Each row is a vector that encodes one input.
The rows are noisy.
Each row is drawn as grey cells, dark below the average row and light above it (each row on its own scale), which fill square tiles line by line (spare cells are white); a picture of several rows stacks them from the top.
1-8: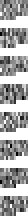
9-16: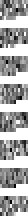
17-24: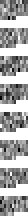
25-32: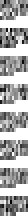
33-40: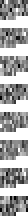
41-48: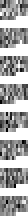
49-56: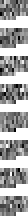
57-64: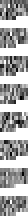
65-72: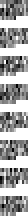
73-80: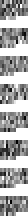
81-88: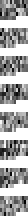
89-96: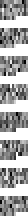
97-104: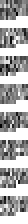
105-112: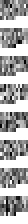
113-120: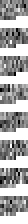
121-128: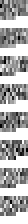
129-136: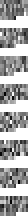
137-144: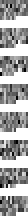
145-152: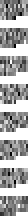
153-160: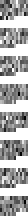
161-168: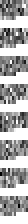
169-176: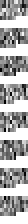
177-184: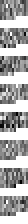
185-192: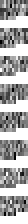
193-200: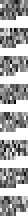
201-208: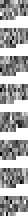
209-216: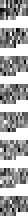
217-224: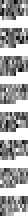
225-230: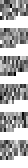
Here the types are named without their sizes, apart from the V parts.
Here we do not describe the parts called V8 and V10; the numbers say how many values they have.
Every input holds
either a fixed value, or a node of a tree, a true/false value, a value of V8 and a value of V10.
